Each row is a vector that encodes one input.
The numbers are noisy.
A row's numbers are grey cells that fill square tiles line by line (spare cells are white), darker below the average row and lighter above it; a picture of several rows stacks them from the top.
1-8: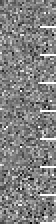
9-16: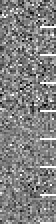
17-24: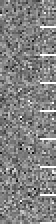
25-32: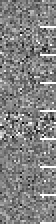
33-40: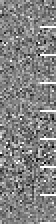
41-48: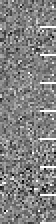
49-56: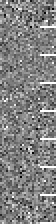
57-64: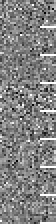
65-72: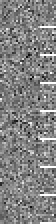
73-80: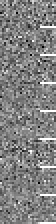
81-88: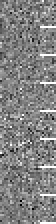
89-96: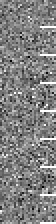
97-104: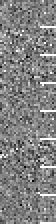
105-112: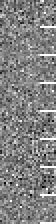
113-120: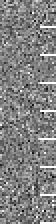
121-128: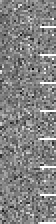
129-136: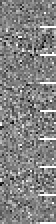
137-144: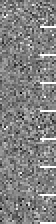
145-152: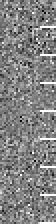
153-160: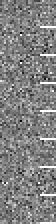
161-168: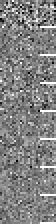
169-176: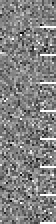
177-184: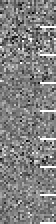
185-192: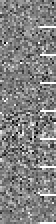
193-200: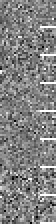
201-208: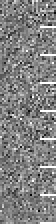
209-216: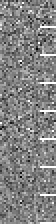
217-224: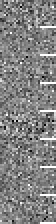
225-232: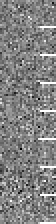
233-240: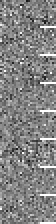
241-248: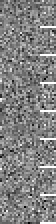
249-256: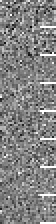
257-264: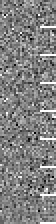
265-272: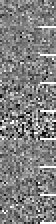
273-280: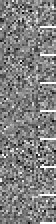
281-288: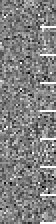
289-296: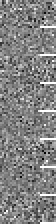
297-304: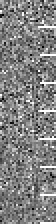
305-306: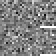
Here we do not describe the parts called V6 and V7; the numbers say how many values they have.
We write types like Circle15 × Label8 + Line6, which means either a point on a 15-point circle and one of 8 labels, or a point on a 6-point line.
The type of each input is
Bool × Bool × Bool × Bool × Circle14 × V6 × V7.
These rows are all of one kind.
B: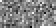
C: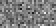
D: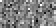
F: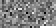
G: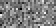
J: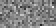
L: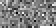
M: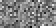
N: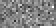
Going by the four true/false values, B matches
G and L.
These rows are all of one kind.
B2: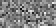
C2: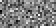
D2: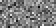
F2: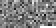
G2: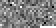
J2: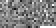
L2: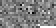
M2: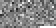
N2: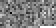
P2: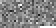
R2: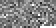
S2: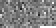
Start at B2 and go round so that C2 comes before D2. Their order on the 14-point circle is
B2, F2, C2, L2, G2, S2, P2, N2, J2, M2, R2, D2.
